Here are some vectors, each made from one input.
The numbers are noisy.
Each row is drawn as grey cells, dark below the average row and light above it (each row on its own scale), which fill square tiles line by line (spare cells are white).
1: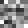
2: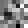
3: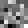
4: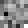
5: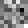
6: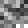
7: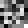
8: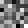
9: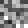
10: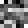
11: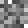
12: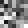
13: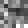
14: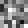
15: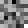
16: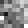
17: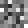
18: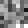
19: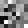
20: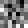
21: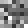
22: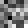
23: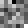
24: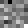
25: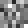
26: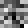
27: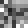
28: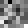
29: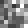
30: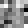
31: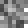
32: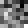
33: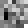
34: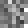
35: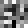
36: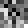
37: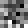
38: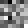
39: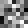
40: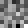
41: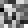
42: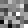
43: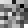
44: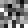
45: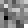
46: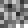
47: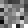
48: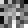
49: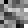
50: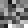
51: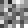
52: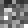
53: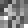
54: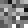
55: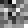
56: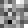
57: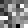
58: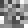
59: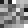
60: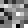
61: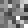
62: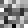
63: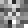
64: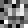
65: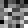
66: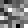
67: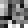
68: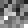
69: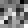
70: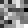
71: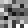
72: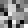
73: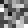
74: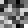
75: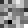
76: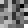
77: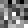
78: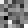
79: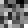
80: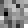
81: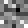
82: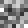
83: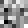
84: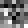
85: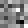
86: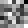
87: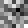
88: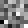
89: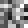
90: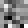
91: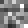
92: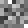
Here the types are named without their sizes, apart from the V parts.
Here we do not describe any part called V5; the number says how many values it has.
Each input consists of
a list of items, each a true/false value and a value of V5.
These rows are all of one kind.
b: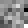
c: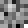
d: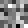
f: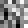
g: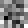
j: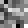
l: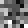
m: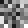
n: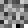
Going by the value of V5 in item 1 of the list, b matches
l and n.
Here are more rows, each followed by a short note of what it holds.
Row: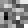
a list of two items
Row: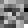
the empty list
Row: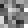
a list of one item
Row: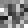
a list of two items
